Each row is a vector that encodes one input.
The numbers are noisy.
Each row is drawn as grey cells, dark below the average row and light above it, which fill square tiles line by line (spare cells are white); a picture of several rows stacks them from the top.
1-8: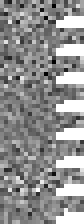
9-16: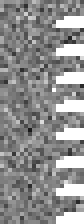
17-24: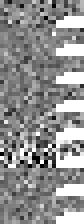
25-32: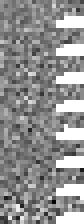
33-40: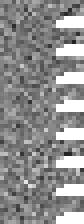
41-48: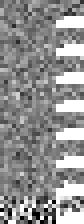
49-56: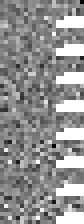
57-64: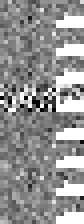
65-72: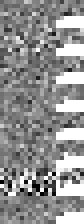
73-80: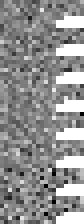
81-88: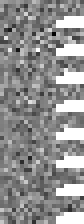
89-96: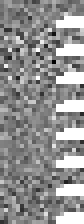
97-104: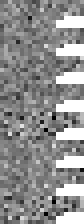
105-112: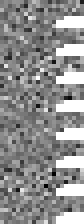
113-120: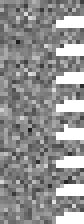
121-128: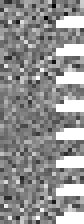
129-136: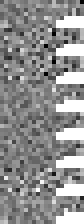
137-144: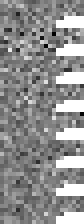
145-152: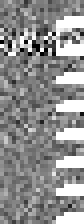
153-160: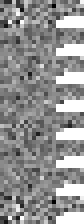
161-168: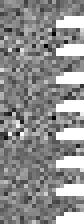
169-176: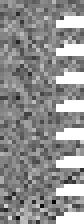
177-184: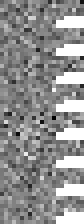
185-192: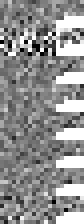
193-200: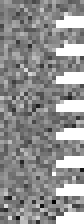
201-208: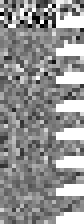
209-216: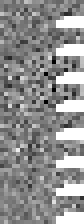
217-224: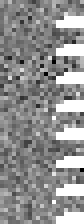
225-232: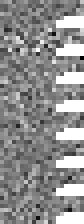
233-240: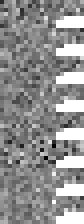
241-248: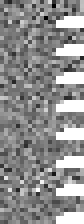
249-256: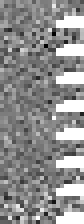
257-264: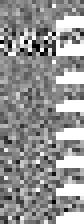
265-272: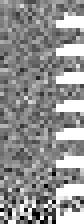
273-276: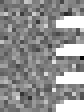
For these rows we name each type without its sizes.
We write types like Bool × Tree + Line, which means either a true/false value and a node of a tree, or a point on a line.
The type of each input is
List(Circle).
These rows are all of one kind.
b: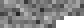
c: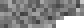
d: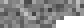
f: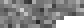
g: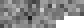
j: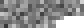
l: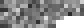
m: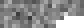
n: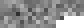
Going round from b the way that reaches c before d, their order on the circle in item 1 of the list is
b, n, m, g, l, j, c, f, d.
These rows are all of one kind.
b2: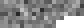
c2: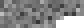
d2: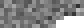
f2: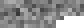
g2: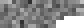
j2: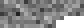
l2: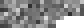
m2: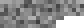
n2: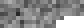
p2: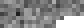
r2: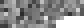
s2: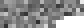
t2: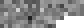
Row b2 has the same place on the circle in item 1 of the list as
f2, j2, n2 and p2.
